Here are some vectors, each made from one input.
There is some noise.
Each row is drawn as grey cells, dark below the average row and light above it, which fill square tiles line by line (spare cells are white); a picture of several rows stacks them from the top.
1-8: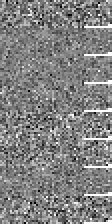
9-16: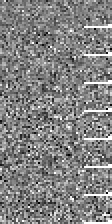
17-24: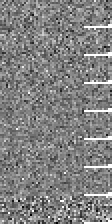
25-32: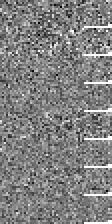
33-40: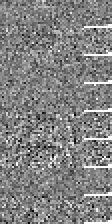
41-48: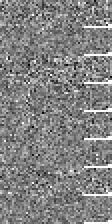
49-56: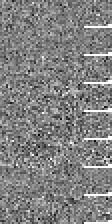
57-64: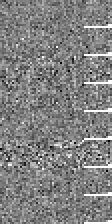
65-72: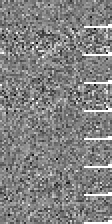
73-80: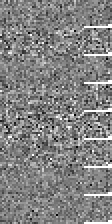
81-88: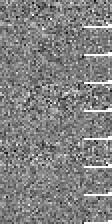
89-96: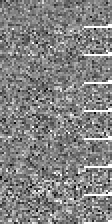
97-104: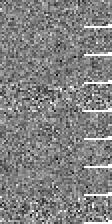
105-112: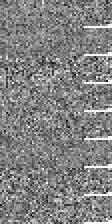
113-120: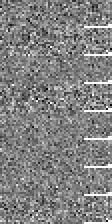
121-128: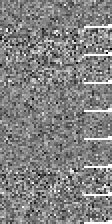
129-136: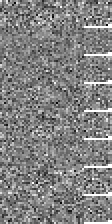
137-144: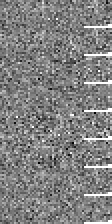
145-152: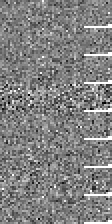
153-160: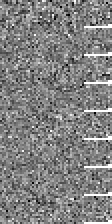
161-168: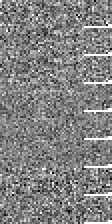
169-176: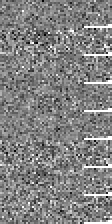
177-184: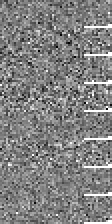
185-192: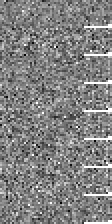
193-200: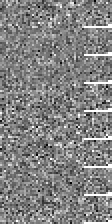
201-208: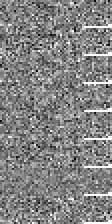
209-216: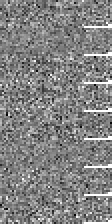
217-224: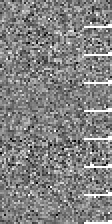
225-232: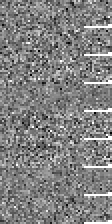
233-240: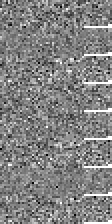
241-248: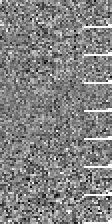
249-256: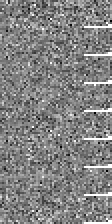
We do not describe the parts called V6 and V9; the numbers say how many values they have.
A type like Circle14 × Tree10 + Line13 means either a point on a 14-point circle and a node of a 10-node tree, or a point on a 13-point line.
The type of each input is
(Line8 + V6) × V9 + List2(Line5).
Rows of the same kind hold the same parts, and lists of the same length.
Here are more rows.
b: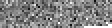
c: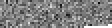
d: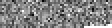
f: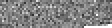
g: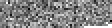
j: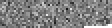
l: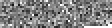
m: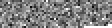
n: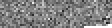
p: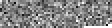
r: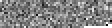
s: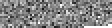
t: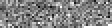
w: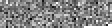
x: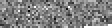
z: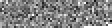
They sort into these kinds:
b, g, t
c, d, f, m, x
j, n
l, s
p, r, w, z

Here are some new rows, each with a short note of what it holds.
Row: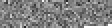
a value of V6 and a value of V9
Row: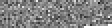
a value of V6 and a value of V9
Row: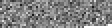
a value of V6 and a value of V9
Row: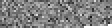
a value of V6 and a value of V9
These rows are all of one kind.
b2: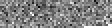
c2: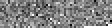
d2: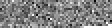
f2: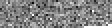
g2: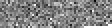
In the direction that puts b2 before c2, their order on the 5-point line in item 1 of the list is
b2, f2, d2, g2, c2.
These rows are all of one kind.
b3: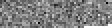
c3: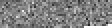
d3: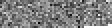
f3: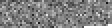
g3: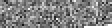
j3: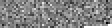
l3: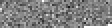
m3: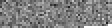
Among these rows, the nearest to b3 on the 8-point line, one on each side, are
f3 and m3.
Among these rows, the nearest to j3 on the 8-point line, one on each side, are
c3 and d3.
